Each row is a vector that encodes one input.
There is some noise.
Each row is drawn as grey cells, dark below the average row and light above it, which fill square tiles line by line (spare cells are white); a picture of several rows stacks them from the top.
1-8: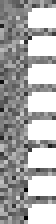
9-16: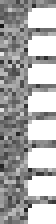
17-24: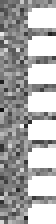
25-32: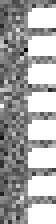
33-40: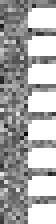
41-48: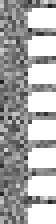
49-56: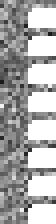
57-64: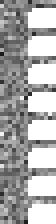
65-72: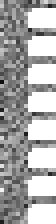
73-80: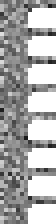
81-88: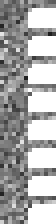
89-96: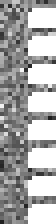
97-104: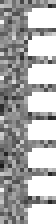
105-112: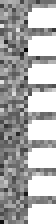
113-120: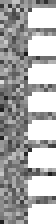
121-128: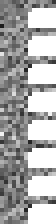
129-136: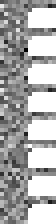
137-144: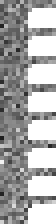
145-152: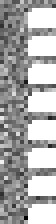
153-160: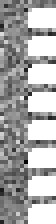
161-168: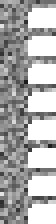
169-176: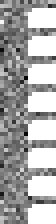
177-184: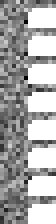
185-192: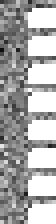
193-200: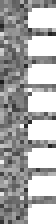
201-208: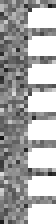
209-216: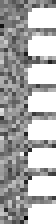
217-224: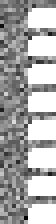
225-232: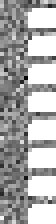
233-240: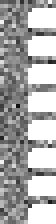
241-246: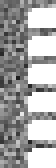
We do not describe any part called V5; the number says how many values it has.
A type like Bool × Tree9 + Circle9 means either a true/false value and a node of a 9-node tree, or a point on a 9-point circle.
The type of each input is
(Line10 + V5) × V5 + Tree9 + Tree10.
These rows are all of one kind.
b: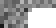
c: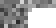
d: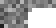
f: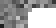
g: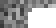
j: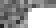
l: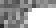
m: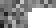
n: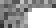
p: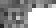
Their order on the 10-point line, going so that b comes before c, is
n, m, b, d, c, g, l, p, f, j.
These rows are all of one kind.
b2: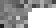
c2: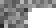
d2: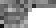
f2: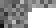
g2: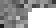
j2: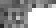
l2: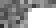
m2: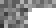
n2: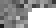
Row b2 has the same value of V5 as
g2 and n2.
